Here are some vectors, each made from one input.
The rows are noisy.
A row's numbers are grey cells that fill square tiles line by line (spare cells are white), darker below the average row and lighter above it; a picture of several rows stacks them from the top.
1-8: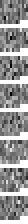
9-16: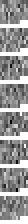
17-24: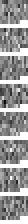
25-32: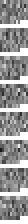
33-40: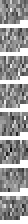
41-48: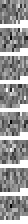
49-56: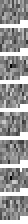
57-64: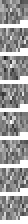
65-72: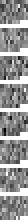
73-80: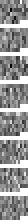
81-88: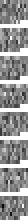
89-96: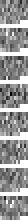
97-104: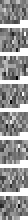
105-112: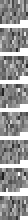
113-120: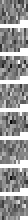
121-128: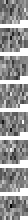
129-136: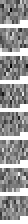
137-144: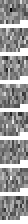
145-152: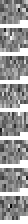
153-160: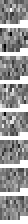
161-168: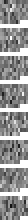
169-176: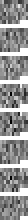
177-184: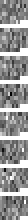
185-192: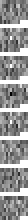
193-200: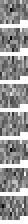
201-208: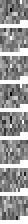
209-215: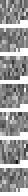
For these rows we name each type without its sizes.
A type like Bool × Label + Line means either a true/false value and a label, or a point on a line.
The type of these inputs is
Label × (Label + Line).
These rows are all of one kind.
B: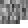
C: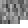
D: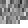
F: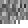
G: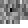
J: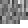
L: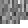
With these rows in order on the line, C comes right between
B and L.
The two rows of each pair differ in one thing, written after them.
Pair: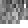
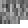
the place on the line
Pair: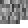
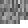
the label
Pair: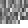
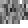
the label
